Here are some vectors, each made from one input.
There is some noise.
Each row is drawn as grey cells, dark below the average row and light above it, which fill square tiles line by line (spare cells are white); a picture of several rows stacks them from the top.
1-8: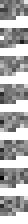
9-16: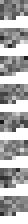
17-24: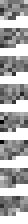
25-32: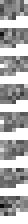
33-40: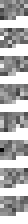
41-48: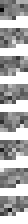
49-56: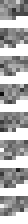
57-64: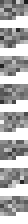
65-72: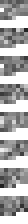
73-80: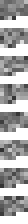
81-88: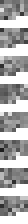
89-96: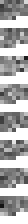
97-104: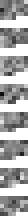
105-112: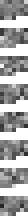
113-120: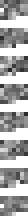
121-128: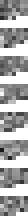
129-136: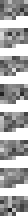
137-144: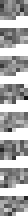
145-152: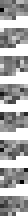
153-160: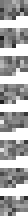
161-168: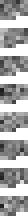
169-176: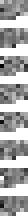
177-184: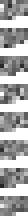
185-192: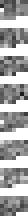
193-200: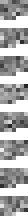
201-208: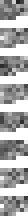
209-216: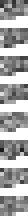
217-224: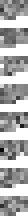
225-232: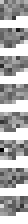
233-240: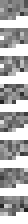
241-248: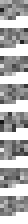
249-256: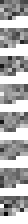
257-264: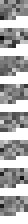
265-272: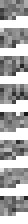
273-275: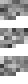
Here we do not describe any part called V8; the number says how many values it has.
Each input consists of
a node of a 14-node tree, together with either a point on an 11-point line, or a value of V8.
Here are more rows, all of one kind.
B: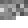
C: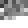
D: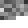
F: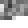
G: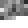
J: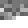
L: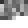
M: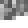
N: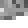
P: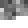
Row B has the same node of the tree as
D and J.
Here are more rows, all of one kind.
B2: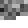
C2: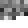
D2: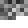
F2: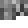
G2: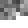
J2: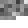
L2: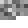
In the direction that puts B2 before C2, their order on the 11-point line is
D2, G2, J2, B2, L2, C2, F2.
